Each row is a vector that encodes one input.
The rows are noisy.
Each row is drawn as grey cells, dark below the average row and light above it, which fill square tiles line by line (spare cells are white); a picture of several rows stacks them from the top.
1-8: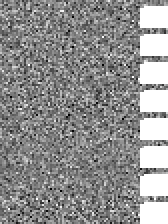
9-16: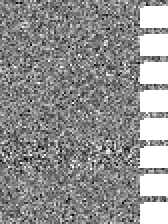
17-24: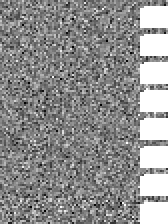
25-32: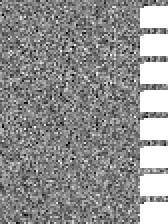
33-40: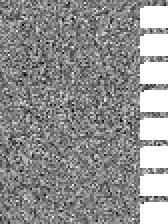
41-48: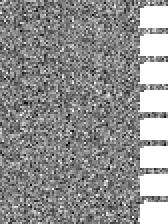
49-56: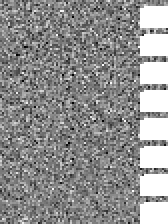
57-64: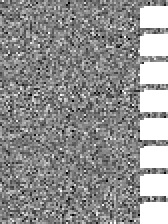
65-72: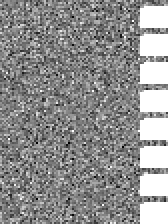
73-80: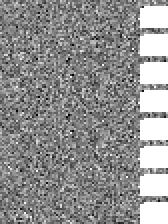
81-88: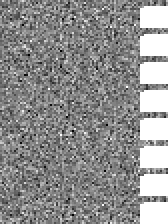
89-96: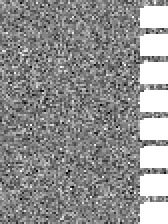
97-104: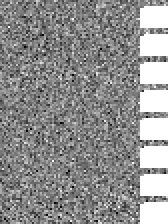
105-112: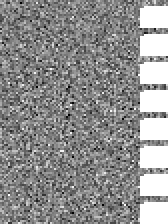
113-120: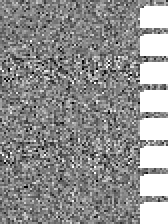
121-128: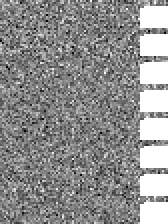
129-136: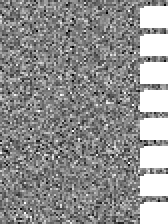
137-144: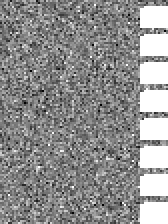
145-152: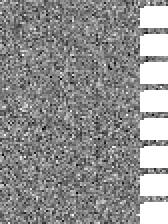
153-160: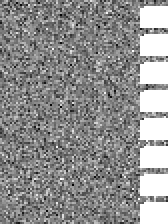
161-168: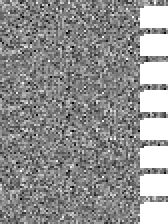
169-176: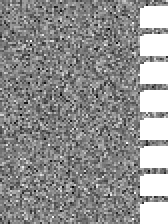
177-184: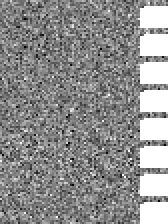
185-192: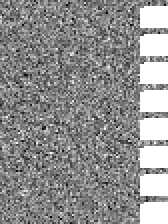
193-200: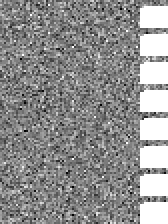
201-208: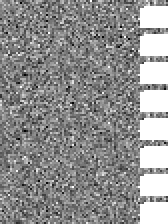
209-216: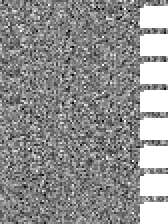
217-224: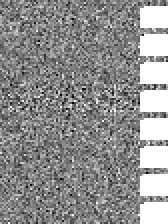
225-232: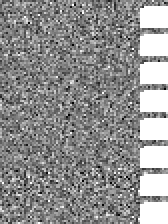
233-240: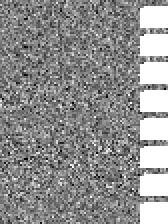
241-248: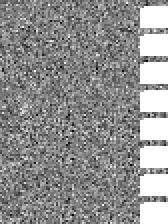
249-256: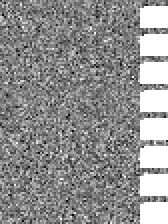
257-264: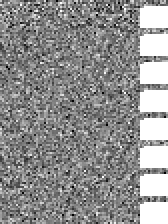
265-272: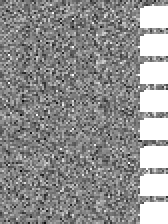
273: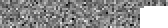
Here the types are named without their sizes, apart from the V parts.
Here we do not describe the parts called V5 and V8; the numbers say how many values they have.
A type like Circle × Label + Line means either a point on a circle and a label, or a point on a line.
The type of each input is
Line × (Line + V5) + Tree + V8.
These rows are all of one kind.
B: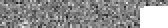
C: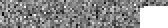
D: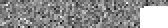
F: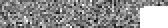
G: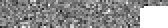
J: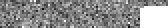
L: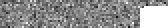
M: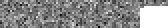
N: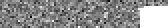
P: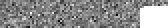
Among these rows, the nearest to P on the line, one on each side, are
D and N.
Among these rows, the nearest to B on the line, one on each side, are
F and L.
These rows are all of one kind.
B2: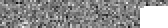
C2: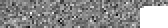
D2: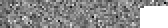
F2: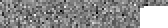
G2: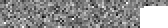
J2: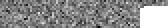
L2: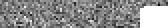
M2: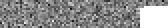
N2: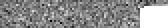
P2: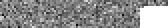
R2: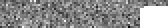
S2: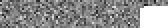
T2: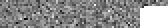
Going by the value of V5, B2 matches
G2 and R2.
